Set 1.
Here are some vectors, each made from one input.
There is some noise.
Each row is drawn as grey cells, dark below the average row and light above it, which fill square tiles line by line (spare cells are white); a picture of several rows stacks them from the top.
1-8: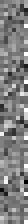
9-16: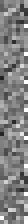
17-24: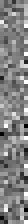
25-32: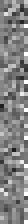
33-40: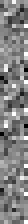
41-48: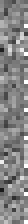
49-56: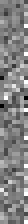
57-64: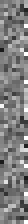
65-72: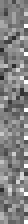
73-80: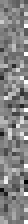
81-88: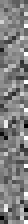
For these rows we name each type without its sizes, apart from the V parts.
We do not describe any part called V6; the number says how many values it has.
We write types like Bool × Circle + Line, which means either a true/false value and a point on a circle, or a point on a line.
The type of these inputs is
Line × (Line + V6).
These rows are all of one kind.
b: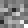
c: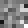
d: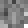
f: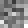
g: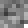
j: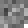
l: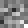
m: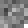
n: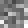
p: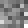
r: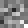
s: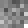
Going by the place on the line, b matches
c, l and r.
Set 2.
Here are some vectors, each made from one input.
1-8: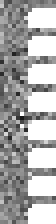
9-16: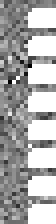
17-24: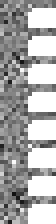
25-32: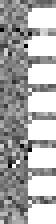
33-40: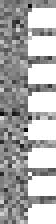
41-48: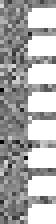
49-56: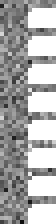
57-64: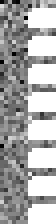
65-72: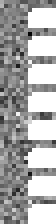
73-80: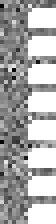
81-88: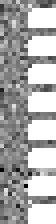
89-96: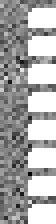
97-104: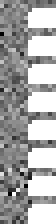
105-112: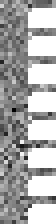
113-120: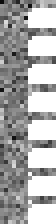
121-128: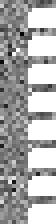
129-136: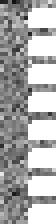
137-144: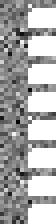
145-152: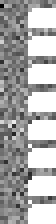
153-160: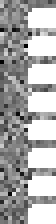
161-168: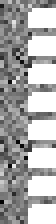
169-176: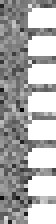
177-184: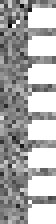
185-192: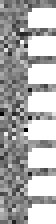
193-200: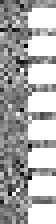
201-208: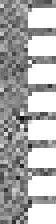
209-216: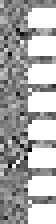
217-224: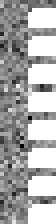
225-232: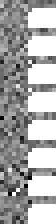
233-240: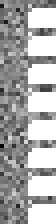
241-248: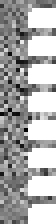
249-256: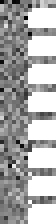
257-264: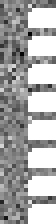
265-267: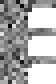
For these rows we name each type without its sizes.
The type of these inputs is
List(Line) + Tree.
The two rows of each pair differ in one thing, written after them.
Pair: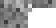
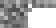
the place on the line in item 1 of the list
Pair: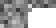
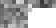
the place on the line in item 2 of the list
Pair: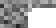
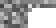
the place on the line in item 2 of the list
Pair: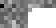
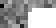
the place on the line in item 1 of the list
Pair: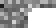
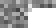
the place on the line in item 2 of the list
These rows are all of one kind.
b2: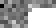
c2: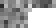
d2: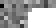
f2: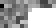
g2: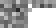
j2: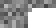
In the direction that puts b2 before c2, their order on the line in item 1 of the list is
d2, f2, b2, j2, c2, g2.
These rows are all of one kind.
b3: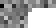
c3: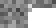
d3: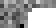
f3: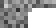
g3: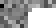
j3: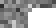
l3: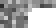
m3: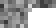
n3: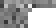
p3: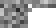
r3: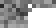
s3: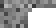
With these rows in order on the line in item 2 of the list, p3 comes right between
c3 and r3.
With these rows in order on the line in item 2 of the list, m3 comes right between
b3 and s3.
